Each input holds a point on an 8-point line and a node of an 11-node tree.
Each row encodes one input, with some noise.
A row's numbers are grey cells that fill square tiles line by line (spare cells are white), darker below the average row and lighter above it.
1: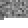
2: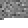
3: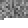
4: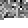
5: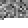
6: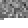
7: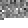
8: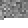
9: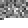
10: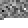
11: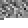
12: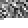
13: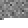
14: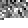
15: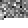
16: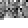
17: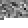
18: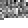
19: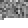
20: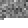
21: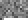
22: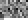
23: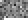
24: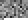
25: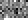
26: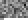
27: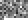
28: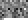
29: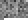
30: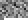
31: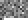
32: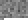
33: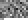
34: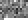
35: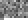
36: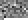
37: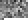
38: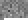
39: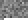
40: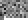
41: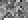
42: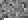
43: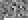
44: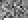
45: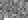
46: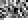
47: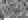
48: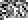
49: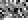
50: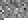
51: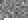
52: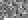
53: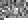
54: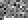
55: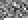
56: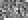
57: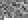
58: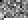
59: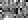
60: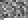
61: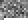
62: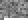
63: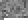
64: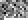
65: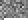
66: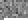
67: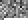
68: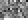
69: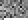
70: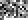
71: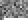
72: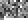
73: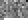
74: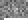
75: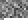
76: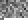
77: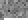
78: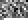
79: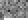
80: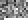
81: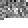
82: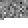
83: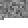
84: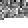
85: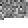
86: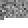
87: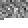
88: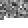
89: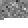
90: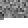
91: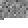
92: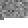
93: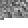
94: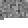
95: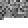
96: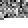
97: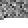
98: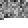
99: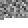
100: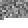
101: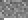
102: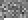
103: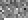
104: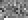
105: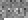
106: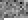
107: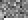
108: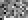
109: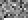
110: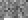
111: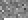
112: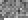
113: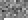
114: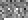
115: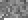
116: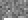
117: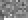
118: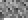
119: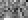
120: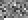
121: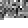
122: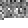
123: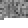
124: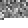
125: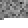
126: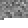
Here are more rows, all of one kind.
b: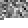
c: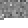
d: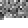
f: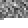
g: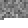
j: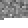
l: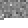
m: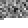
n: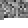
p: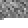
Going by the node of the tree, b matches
c, f, l and p.
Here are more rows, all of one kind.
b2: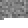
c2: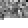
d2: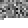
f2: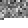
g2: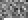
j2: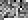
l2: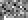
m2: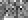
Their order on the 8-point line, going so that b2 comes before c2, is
g2, b2, j2, l2, c2, m2, d2, f2.
